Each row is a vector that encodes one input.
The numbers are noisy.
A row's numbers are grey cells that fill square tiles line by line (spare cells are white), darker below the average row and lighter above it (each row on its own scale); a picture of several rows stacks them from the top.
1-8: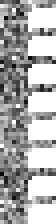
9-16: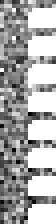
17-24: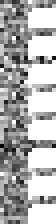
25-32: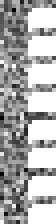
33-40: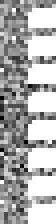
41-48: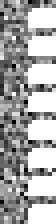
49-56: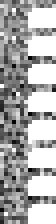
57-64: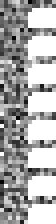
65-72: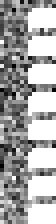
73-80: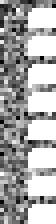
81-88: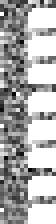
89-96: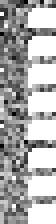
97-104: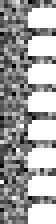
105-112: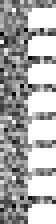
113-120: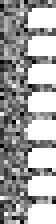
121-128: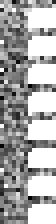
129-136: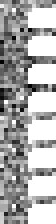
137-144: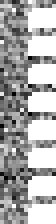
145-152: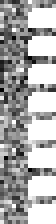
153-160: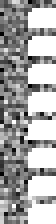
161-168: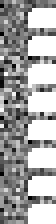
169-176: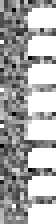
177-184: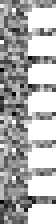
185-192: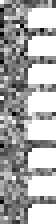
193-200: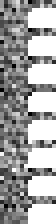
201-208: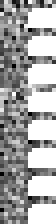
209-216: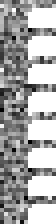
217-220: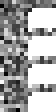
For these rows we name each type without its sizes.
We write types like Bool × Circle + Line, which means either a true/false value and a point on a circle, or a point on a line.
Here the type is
Line.
